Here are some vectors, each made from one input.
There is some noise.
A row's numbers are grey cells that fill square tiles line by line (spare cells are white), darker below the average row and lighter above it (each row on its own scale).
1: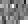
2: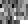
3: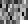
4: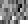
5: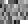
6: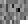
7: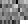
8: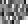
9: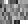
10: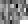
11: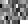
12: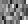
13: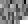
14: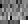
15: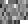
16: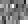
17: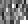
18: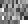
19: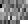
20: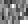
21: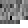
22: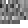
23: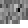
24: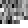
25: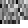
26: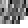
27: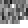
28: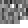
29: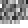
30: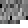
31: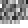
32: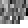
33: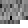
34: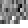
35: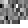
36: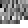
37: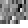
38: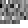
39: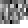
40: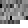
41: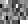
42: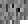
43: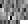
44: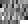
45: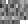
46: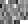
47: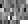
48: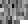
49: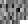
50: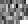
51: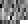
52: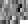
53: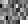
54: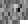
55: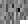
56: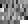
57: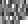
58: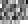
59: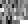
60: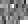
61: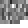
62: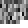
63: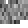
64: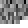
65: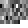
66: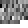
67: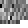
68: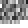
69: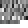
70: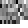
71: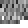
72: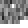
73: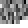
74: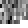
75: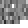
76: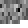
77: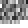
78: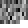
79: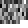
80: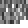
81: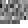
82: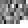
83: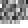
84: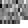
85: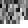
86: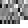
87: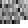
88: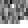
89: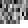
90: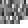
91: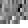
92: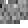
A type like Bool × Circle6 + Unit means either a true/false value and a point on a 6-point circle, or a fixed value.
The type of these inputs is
Bool × Label12 + Unit.
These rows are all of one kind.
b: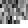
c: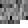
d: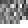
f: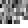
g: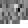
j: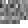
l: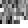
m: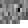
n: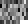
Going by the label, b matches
f and l.
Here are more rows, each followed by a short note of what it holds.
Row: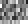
a fixed value
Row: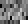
one of 12 labels and a true/false value
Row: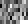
one of 12 labels and a true/false value
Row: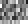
a fixed value
